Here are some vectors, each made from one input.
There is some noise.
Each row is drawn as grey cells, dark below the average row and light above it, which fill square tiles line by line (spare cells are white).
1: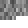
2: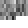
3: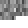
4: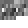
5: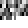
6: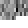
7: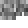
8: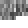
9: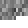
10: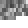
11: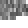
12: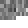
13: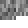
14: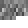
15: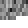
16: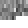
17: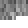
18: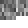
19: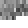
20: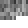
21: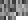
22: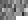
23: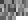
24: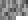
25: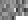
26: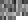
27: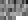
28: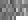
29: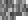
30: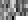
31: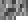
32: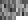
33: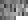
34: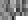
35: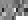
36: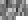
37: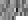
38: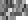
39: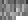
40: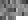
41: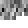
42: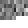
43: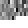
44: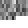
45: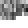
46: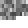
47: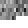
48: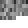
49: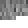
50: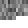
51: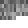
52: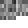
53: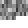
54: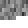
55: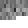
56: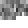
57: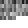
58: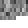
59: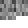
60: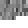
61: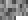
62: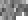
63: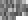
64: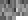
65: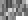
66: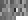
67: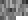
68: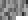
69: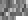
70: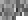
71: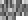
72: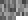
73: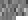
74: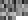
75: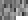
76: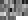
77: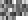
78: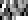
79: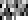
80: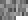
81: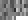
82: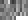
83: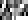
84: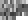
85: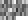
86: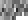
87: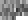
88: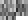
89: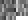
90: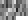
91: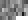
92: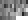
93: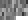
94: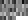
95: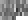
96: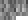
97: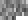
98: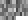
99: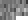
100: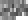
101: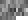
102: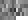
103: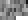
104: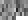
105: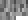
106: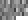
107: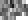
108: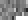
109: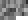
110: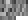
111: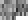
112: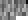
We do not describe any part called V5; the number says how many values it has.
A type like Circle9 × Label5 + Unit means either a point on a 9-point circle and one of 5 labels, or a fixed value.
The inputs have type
List2(Line4 × V5).
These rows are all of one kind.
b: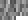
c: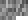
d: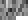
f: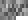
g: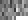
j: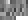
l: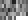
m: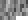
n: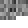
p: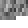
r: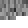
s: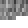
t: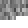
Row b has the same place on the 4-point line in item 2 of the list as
g, l, r and t.
